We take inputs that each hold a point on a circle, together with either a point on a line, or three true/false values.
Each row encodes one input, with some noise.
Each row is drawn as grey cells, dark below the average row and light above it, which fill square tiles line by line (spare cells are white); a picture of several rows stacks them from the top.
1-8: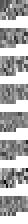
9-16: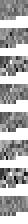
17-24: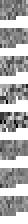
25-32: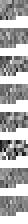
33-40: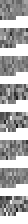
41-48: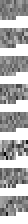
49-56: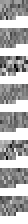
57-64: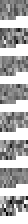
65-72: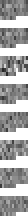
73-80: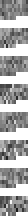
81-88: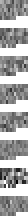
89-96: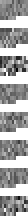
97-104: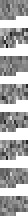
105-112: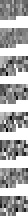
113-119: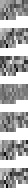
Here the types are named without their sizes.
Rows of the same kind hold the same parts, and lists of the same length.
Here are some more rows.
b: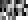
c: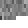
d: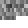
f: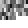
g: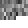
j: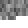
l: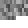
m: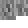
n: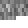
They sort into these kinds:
b, d, f, g, j, l, n
c, m

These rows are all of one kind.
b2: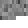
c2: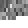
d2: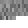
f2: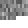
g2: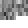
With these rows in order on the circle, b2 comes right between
d2 and f2.
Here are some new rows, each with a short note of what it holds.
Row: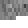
a point on a circle and a point on a line
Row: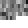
a point on a circle and three true/false values
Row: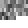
a point on a circle and three true/false values
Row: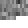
a point on a circle and a point on a line
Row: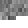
a point on a circle and three true/false values
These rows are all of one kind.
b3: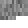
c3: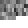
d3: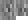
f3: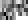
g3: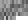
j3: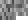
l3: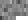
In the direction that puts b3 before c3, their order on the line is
d3, b3, g3, j3, l3, c3, f3.
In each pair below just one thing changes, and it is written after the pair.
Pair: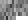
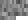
the place on the line
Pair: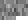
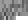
the place on the line
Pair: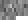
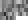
the place on the line
